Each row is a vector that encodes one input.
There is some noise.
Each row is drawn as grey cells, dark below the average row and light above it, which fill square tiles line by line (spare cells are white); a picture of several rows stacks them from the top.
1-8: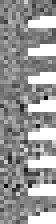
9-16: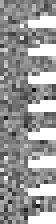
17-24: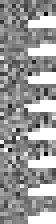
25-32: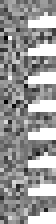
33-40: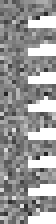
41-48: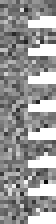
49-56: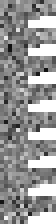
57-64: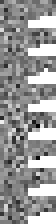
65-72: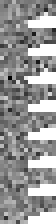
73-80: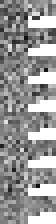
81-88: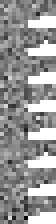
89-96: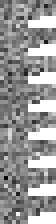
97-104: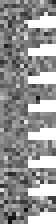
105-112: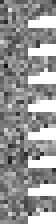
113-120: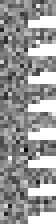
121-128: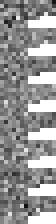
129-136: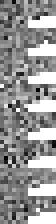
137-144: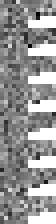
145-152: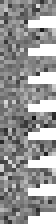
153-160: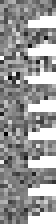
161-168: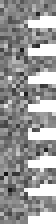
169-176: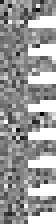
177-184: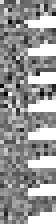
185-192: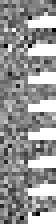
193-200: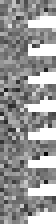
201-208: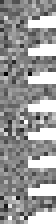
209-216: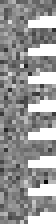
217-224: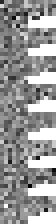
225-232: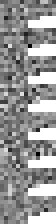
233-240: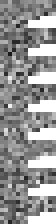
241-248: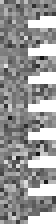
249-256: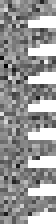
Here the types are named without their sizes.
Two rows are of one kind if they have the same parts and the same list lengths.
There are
3 kinds of row.
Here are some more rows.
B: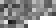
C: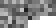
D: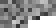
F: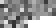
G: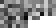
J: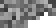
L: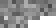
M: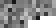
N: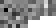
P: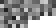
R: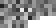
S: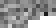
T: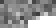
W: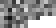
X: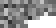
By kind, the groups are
B, C, F, R, X
D, G, J, N, P
L, M, S, T, W

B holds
a point on a line and a node of a tree.
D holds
a node of a tree and three true/false values.
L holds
a point on a circle, a node of a tree and three true/false values.
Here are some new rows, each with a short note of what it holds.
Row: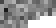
a node of a tree and three true/false values
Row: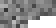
a node of a tree and three true/false values
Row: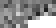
a point on a circle, a node of a tree and three true/false values
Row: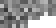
a node of a tree and three true/false values
